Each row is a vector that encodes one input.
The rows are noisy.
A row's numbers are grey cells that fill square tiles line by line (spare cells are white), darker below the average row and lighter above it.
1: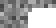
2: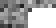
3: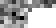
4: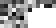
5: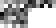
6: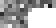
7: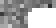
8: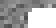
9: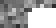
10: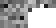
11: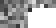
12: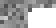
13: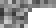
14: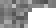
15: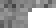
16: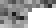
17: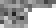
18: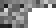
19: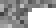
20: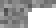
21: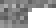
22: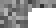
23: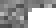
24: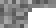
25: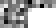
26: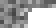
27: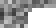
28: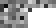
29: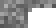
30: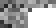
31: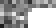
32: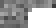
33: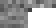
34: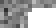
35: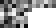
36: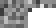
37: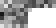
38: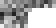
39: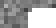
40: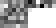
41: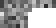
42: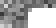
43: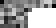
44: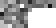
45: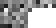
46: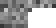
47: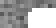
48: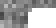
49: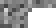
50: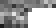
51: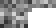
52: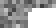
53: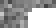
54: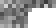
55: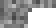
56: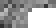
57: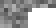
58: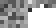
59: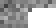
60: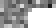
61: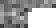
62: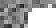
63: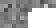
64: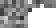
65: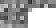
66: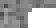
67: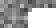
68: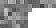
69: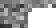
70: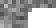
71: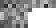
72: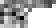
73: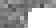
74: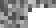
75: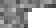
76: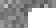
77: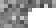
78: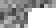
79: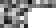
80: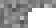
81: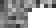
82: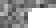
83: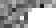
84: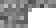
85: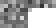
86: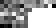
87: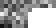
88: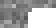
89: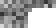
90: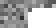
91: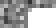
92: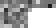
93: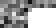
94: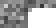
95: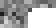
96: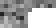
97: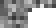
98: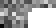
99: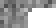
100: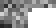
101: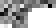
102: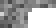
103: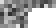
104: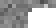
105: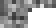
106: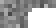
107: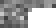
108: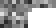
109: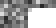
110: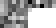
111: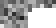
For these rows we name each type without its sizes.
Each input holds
a point on a line, together with either a point on a line, or three true/false values.
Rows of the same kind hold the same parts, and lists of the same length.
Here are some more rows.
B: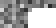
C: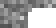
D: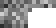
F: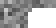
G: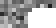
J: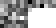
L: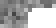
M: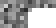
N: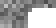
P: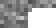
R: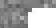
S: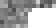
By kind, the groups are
B, C, F, G, J, M, N, P, R
D, L, S

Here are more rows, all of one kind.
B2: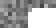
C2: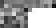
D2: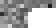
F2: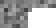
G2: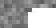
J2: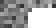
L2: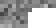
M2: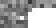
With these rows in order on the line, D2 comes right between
B2 and G2.
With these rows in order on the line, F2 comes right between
J2 and L2.
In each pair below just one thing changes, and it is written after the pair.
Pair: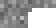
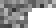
the place on the line
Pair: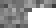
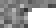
one of the three true/false values
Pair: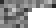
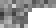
one of the three true/false values
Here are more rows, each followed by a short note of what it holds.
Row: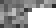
a point on a line and three true/false values
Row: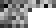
a point on each of two lines
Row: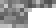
a point on each of two lines
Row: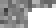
a point on each of two lines
